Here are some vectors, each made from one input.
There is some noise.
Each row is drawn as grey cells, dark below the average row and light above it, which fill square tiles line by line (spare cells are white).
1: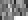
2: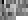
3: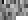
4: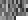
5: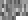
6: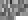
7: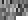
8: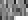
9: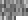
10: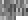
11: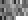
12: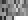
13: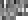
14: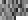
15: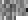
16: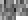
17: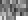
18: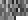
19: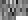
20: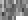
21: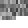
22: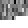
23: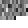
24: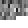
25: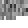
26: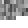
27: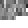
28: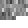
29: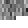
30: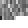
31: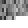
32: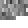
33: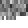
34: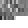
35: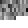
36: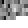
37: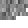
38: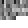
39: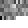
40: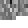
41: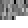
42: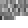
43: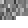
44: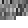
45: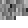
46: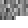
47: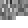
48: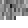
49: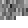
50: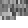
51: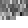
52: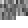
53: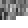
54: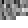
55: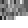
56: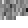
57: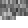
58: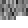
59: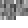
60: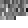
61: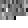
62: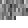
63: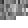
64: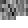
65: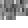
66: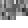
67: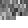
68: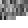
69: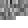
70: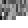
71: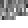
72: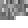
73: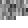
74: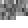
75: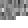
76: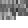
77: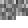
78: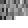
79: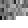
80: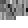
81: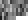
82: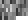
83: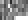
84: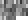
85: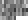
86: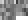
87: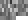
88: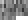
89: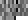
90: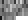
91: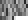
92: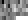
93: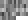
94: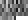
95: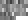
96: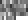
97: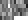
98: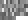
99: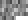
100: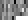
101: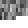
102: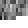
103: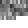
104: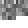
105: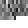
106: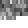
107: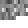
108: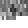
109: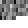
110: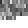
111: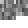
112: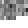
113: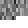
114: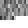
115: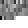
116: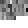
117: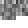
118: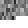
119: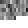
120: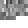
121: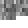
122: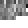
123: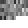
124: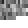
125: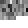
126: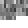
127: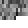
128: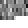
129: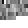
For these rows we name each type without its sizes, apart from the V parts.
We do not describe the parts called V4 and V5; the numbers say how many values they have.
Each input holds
a value of V4, together with either a point on a line, or a true/false value and a value of V5.
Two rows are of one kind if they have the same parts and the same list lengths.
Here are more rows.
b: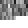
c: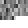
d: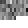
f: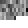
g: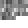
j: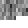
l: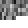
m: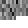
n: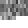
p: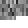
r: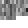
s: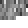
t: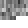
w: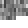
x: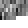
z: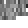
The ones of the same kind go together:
b, c, g, l, s, t, x, z
d, f, j, m, n, p, r, w

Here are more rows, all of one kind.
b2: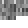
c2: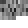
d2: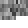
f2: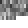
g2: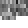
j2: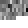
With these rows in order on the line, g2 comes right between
c2 and d2.
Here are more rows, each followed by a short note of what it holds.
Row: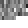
a true/false value, a value of V4 and a value of V5
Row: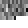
a point on a line and a value of V4
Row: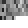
a true/false value, a value of V4 and a value of V5
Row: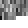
a true/false value, a value of V4 and a value of V5
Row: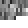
a true/false value, a value of V4 and a value of V5
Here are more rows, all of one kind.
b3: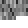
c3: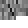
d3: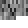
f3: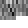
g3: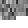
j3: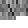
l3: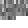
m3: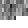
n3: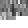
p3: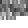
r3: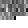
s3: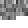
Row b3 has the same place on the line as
g3, l3 and s3.
